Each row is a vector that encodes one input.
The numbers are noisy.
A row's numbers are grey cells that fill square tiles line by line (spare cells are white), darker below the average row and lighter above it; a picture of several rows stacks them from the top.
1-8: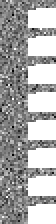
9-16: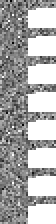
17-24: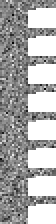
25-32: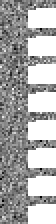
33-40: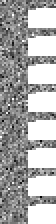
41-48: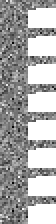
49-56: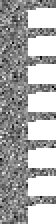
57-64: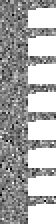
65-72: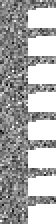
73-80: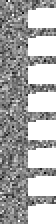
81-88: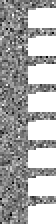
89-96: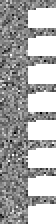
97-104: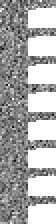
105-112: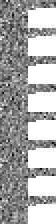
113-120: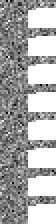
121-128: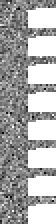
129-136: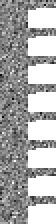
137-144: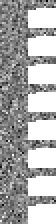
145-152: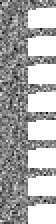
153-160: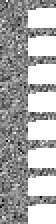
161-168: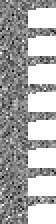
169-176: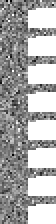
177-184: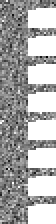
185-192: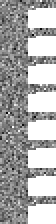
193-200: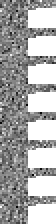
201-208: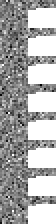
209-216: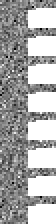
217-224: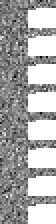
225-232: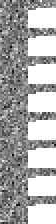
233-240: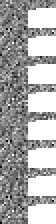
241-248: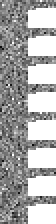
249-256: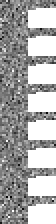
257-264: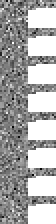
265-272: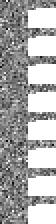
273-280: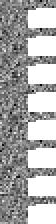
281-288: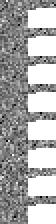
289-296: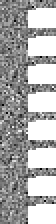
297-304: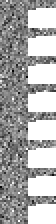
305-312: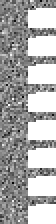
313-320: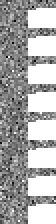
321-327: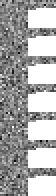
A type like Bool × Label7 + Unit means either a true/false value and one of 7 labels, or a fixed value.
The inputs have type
(Bool × Line10 + Label9) × Line8.
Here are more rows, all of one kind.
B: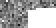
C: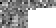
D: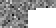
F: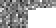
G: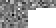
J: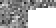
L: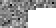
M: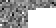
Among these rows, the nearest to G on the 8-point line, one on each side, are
B and D.
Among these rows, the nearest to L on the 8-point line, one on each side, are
D and J.
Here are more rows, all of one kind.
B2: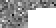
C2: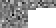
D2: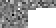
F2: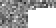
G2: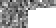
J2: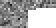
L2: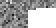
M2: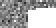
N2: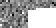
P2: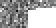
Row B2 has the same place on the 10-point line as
D2, M2 and P2.
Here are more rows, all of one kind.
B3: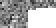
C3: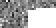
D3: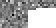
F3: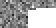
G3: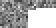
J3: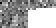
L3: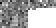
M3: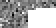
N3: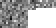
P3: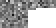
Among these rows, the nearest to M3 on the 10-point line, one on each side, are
D3 and L3.
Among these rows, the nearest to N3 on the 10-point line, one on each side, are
B3 and C3.
